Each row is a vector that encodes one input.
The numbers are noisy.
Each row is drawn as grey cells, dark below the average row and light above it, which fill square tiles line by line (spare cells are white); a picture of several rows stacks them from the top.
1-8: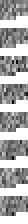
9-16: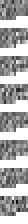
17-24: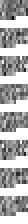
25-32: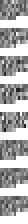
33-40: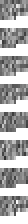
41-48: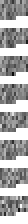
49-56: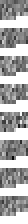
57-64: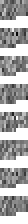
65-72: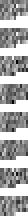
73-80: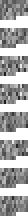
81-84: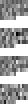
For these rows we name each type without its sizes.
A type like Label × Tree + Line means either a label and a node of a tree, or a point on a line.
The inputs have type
Bool × (Tree + Unit) + Line.
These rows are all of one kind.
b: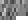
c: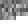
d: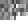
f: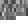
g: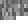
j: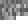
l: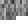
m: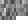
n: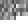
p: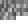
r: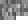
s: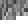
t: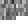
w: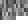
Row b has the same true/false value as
f, l, m and t.
